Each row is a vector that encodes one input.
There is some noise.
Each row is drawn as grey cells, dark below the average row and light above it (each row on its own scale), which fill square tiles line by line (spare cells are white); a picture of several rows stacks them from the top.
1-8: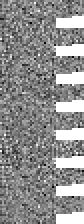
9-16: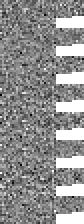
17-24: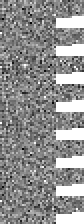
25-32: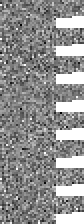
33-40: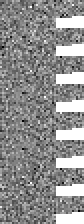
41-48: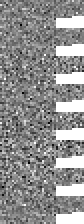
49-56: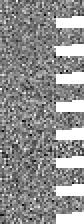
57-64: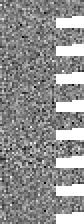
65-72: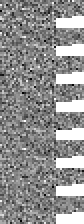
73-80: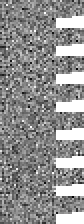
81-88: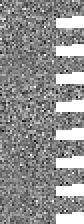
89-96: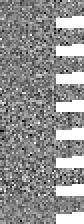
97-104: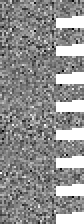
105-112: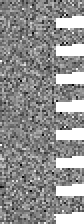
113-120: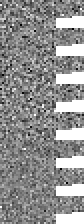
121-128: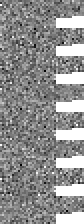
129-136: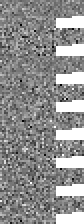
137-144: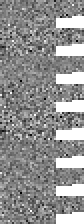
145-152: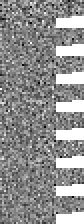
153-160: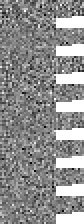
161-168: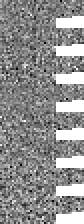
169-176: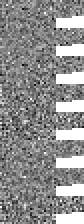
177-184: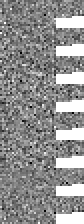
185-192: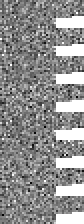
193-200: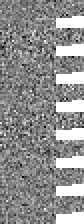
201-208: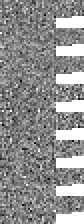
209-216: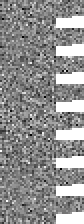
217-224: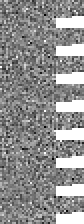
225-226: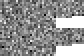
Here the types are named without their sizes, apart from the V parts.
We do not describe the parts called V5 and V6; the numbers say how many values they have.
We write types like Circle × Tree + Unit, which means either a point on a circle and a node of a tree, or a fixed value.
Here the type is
Label × Label × V6 + Line × V5.
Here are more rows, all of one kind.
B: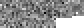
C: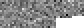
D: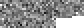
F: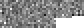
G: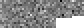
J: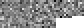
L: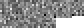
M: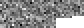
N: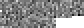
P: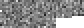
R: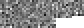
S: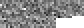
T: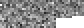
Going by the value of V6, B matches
D and R.
